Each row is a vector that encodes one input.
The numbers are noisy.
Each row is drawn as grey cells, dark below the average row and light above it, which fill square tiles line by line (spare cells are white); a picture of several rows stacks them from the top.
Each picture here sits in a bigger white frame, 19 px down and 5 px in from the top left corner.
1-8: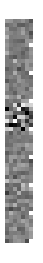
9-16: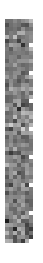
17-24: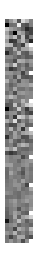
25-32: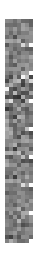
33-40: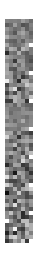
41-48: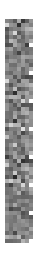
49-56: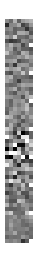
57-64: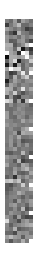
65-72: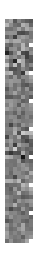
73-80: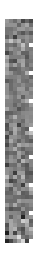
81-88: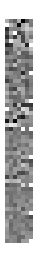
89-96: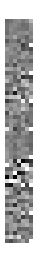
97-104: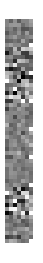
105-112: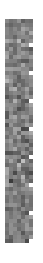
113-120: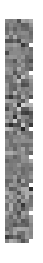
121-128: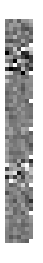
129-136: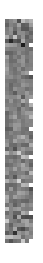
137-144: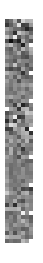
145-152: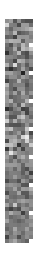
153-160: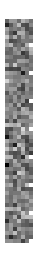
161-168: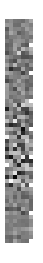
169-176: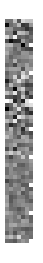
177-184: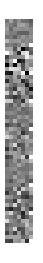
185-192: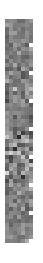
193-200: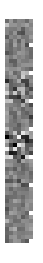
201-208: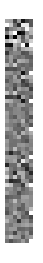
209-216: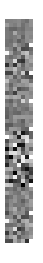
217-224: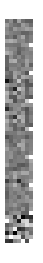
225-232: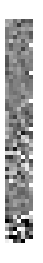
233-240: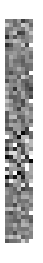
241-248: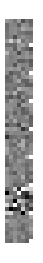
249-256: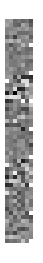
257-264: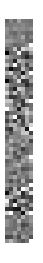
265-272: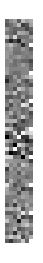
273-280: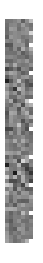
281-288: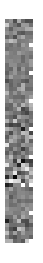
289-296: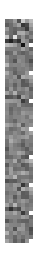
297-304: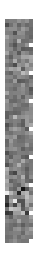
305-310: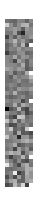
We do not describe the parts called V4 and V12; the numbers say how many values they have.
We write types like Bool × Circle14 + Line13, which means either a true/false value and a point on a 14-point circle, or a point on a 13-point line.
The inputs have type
Bool × Line6 × (Tree11 + V12) + V4.
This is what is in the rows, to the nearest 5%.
About 95% of them hold a point on a 6-point line and a true/false value, together with either a node of an 11-node tree, or a value of V12. The rest hold a value of V4.
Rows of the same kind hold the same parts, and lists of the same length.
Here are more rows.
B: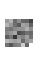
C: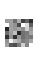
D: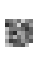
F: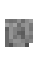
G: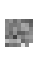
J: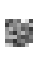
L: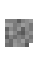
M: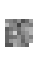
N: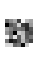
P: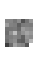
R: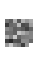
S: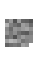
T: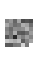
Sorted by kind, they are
B, F, L, N
C, J
D, G, M, P, R, S, T

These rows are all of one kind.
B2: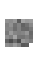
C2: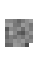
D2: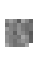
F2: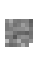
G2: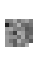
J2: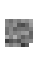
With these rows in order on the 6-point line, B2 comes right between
F2 and G2.
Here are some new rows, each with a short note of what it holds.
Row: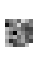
a point on a 6-point line, a node of an 11-node tree and a true/false value
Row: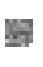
a point on a 6-point line, a true/false value and a value of V12
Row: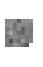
a point on a 6-point line, a node of an 11-node tree and a true/false value
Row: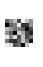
a point on a 6-point line, a node of an 11-node tree and a true/false value
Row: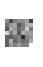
a value of V4
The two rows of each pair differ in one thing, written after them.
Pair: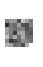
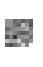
the place on the 6-point line
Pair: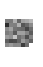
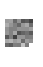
the true/false value
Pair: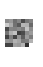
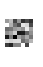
the true/false value
